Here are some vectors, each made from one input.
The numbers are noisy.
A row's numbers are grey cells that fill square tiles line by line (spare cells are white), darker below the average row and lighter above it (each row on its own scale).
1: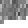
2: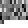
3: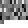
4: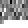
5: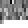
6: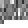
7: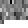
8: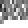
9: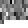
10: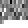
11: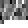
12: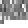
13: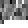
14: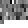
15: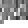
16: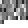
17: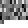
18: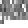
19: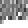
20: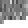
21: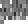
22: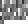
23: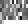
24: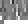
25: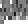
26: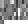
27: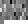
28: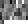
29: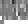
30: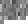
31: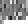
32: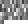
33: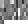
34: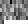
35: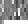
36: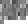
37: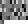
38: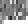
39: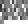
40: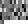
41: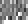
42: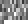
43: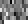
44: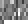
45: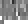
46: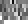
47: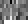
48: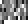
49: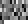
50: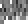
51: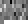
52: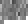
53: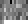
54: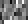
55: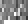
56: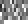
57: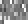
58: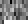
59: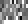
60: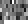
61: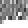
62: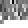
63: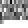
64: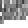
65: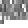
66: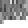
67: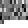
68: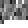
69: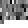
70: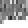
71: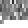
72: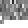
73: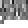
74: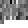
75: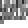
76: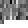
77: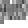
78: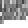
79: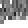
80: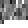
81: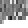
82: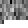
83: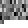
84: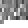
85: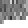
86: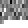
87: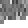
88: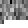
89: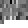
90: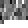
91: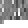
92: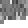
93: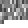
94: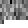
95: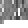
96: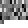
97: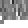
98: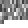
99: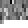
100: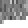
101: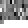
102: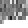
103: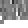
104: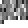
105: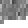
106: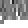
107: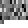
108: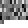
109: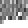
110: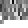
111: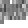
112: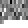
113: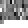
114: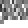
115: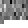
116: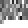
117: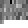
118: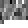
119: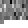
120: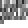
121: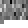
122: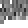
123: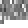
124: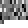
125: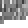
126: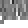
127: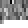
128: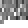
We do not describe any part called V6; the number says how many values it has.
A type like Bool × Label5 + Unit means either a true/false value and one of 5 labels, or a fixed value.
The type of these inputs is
Bool × (Tree11 + V6).
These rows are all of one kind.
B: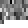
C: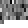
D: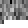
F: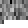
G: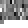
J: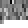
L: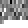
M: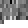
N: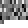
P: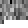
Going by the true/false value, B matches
C, G, J and N.
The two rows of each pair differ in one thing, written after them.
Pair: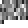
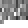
the node of the tree
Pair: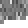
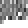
the node of the tree
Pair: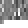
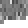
the node of the tree
